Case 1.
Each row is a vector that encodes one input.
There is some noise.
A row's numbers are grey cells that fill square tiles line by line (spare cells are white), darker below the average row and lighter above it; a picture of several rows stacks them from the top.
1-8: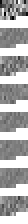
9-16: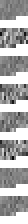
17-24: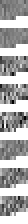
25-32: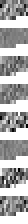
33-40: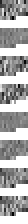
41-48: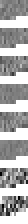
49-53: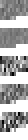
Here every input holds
either a fixed value, or a point on each of two 3-point lines and a true/false value.
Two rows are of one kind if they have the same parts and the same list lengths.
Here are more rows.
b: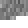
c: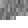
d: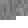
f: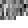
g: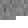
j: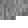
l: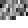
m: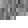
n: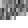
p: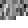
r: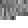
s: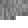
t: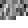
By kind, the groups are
b, c, d, g, j, m, n, r, s
f, l, p, t

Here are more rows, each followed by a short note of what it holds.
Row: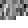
a fixed value
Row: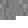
a point on each of two 3-point lines and a true/false value
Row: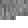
a point on each of two 3-point lines and a true/false value
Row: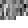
a fixed value
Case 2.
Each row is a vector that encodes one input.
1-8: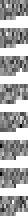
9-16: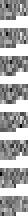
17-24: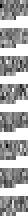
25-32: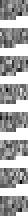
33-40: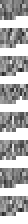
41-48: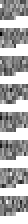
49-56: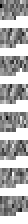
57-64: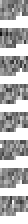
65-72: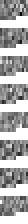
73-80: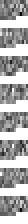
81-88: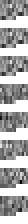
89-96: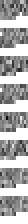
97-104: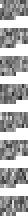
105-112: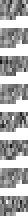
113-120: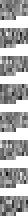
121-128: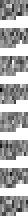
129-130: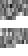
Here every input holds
either a point on a 5-point circle, or four true/false values.
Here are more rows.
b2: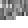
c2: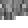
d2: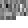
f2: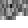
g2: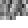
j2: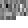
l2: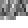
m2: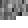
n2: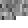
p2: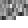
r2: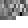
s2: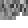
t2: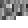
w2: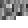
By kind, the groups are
b2, c2, d2, f2, j2, m2, n2, p2, r2, s2, t2, w2
g2, l2

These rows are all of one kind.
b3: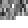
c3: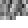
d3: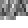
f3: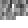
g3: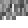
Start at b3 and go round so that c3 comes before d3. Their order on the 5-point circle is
b3, g3, f3, c3, d3.
